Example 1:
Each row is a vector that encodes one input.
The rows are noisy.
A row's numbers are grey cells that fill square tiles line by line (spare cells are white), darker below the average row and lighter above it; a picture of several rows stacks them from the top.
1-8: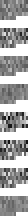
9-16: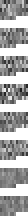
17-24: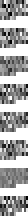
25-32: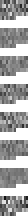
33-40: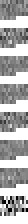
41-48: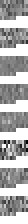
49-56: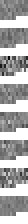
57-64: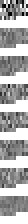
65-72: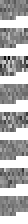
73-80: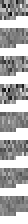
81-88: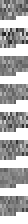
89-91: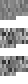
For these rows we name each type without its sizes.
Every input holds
a point on a circle, together with either a fixed value, or a node of a tree.
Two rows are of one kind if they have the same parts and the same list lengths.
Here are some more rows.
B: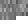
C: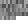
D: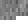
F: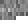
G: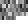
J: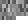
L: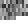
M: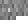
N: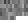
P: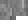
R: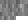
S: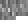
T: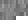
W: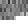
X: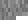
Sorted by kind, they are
B, C, D, F, G, J, L, M, P, T, X
N, R, S, W

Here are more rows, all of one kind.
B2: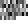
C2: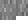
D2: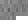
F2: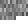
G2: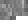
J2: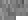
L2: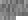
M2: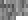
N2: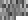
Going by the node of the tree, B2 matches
C2 and D2.
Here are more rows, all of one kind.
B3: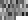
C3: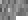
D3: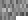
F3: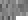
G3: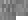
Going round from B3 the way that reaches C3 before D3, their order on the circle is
B3, G3, F3, C3, D3.
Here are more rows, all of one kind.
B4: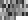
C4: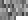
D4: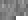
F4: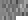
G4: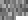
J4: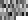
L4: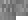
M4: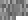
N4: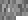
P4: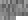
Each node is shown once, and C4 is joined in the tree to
J4.
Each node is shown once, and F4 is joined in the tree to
P4.
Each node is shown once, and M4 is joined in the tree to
D4, G4 and J4.
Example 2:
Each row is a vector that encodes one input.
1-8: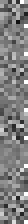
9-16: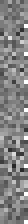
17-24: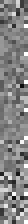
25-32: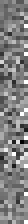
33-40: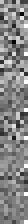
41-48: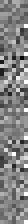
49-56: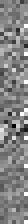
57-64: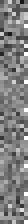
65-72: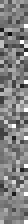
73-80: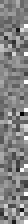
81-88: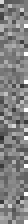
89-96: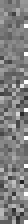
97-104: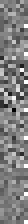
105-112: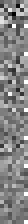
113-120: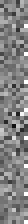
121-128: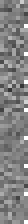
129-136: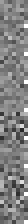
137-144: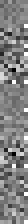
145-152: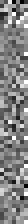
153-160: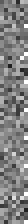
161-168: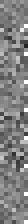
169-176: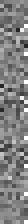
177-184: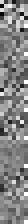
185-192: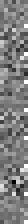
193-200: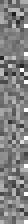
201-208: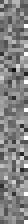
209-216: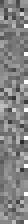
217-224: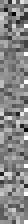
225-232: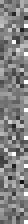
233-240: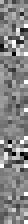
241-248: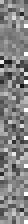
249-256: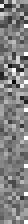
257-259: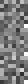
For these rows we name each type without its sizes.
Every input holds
a list of points on a circle.
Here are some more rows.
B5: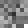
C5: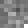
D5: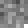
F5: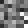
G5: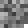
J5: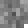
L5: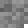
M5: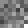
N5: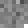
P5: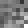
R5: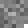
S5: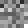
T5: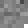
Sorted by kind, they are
B5, C5, D5, F5, G5, L5, N5, S5, T5
J5, R5
M5, P5

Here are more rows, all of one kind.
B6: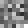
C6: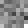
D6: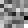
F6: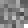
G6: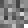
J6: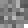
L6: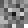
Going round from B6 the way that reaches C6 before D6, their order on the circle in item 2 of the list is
B6, G6, L6, C6, F6, J6, D6.
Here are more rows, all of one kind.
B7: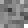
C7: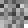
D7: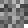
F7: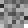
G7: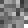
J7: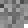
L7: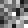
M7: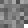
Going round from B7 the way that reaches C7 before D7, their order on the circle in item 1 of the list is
B7, C7, F7, J7, G7, L7, M7, D7.
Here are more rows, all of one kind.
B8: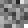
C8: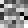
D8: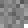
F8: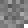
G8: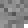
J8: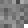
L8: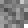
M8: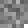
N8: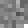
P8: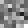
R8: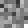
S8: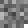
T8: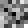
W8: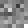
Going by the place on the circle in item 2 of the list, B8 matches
F8, L8, N8 and T8.
